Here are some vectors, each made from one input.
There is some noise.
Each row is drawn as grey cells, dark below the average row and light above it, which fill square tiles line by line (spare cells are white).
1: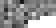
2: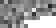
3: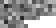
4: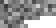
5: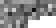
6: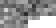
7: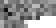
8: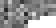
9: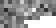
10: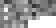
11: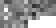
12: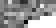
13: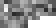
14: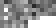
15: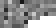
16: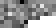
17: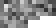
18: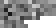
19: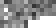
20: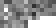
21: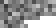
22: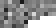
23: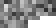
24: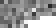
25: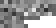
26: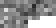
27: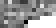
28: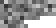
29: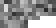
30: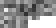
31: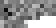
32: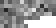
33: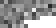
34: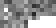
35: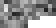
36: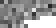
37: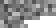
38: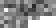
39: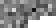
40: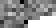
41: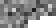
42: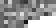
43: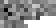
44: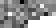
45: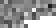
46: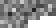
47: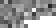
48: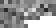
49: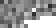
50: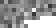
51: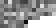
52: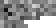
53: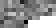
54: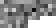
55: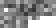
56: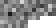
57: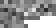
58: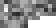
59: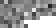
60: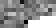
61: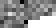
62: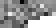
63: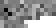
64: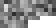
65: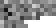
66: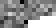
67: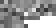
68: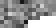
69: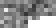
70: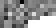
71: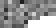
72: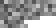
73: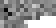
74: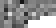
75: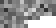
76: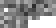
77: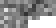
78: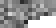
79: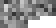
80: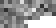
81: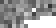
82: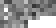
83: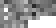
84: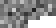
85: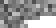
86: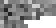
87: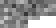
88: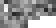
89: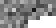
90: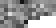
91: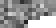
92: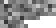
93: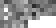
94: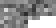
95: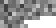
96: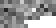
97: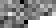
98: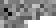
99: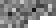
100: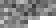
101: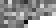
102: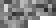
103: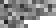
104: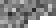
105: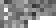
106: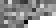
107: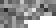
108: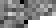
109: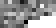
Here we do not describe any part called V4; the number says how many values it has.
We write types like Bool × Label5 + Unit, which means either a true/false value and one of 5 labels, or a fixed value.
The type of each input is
(Bool × Bool × Bool + V4) × Line6.
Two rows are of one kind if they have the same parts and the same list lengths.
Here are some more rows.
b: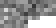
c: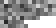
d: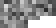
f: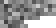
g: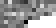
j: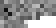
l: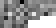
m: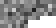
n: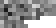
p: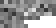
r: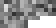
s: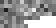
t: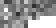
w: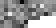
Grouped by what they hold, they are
b, c, d, f, j, m, n, p, r, s, t
g, l, w

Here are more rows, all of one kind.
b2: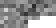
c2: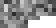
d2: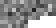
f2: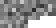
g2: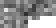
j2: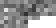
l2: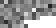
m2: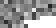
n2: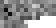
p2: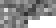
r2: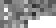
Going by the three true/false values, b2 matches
g2, j2 and p2.
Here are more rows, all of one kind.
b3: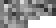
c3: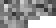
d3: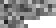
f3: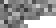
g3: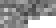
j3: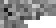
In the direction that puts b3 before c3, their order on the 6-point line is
b3, g3, c3, f3, j3, d3.
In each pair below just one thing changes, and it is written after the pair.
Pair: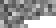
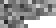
the place on the 6-point line
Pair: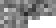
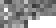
one of the three true/false values
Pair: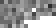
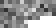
one of the three true/false values
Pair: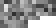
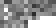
one of the three true/false values
